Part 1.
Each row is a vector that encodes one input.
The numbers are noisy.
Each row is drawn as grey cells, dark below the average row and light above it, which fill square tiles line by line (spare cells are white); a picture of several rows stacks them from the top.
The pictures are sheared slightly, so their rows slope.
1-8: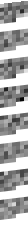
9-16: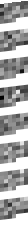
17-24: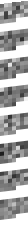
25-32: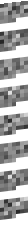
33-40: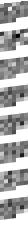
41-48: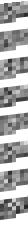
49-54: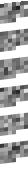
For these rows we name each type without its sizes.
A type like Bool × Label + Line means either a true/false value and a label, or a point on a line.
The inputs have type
Label.
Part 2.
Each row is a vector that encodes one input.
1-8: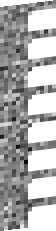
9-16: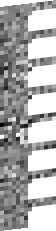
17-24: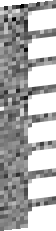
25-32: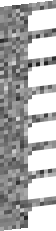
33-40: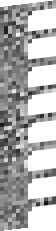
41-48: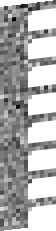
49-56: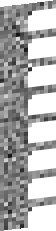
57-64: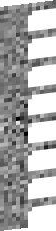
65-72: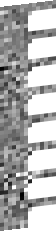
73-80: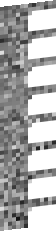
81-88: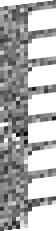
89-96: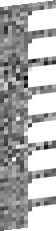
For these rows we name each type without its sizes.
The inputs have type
Label.
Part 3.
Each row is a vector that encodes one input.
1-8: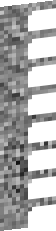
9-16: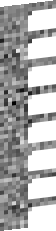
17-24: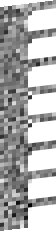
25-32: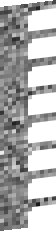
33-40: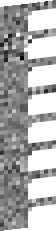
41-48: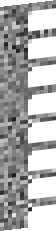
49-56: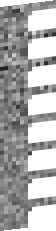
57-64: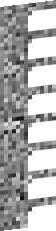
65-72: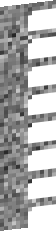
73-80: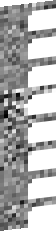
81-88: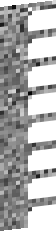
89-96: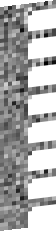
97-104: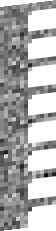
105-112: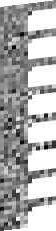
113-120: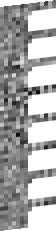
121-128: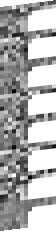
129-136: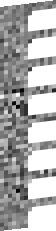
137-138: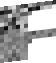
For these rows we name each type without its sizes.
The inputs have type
Label.
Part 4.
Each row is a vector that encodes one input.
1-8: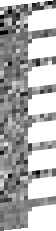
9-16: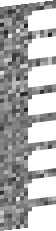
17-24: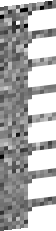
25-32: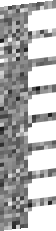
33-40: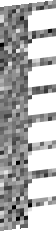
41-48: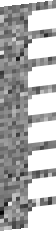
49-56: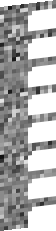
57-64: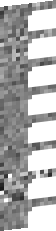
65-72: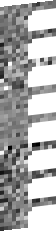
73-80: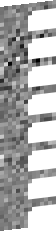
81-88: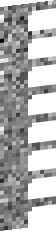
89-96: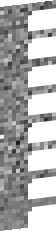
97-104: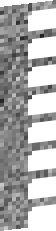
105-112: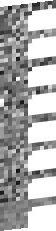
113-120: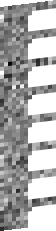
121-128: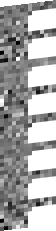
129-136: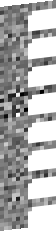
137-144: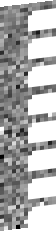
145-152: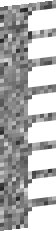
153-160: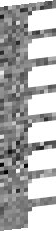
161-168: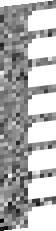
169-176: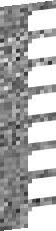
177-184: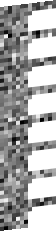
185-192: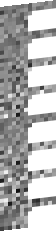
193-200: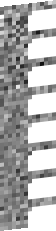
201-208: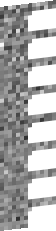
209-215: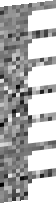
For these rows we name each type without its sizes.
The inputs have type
Line.
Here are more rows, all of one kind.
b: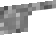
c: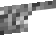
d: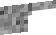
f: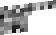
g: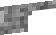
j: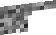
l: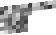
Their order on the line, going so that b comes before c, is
g, l, b, j, d, f, c.
